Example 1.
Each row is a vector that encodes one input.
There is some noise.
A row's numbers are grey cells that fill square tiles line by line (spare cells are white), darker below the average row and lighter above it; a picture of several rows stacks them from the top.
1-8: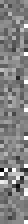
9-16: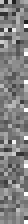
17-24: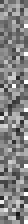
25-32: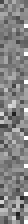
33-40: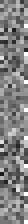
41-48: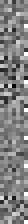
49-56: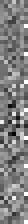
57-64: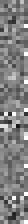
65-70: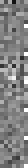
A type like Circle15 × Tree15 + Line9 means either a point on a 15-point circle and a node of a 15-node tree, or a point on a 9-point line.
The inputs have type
Label9 + Tree9.
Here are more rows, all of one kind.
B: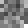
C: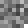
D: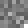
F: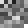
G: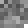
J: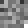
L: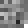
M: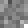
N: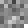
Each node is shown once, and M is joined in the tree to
B.
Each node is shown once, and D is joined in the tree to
F.
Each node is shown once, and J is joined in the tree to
F.
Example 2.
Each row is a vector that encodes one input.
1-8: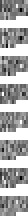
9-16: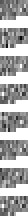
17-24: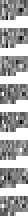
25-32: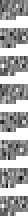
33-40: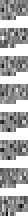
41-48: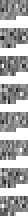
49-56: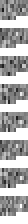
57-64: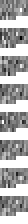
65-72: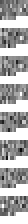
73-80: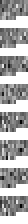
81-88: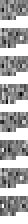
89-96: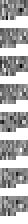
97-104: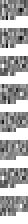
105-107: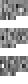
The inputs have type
Bool × Line7.
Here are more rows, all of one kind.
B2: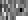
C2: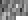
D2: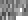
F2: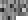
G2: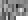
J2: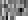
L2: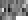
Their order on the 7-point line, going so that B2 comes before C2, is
J2, B2, L2, C2, D2, G2, F2.
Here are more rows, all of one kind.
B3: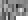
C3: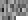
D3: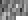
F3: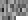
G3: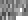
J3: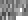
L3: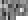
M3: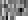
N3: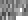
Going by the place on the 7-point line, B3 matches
C3 and F3.
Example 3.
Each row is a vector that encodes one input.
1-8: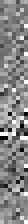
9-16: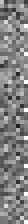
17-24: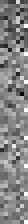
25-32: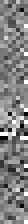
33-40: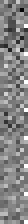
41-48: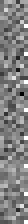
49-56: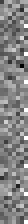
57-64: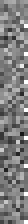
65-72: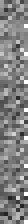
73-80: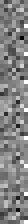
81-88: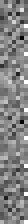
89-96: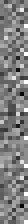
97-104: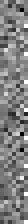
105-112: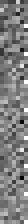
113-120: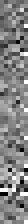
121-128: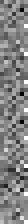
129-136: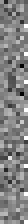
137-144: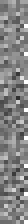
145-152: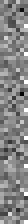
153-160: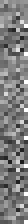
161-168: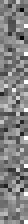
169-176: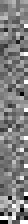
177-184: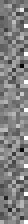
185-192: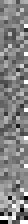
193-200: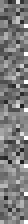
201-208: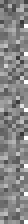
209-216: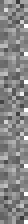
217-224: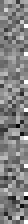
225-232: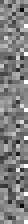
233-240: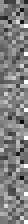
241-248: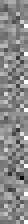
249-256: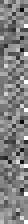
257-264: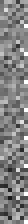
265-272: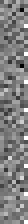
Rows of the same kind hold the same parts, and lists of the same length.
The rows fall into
3 kinds.
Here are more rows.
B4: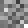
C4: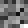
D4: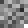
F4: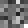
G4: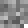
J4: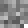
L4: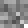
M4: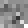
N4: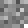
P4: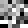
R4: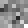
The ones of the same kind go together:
B4, D4, G4, J4, L4, M4, N4, R4
C4, F4
P4

